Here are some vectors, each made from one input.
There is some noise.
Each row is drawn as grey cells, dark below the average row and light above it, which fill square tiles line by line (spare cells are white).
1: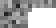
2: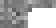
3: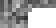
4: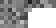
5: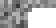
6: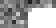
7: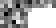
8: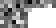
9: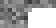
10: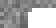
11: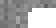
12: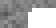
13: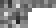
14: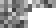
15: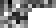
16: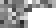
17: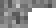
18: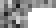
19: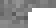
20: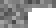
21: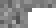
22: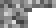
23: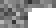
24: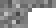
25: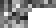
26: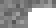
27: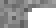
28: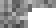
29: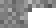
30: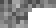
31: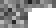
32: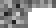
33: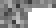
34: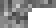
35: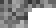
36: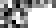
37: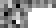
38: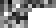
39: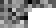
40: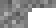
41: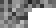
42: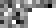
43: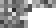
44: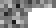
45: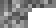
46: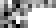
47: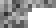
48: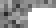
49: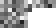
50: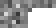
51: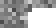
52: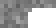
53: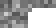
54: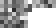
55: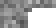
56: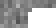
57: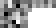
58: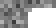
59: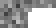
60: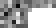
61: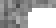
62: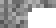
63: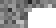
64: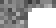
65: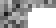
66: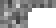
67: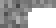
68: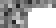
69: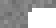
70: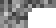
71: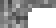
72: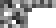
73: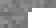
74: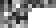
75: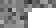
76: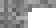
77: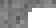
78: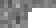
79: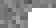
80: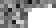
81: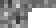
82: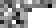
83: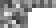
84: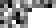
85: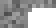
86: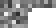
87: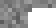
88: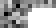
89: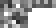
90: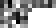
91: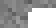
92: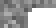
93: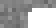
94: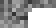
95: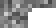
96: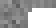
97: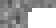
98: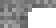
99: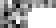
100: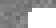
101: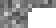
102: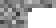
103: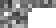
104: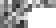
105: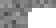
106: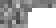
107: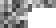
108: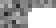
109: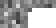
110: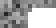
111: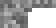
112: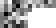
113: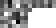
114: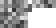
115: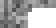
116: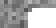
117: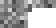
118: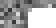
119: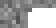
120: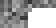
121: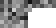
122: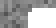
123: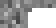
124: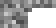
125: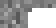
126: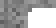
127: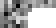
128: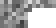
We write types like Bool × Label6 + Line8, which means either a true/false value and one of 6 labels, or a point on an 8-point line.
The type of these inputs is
Bool × (Tree9 + Unit).
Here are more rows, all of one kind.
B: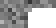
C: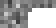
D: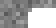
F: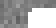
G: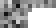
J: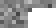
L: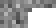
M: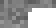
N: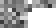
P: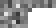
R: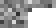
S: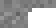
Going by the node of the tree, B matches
G, J, N and P.
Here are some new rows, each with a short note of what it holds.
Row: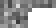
a node of a 9-node tree and a true/false value
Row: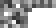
a true/false value
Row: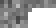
a node of a 9-node tree and a true/false value
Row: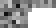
a node of a 9-node tree and a true/false value
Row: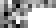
a node of a 9-node tree and a true/false value
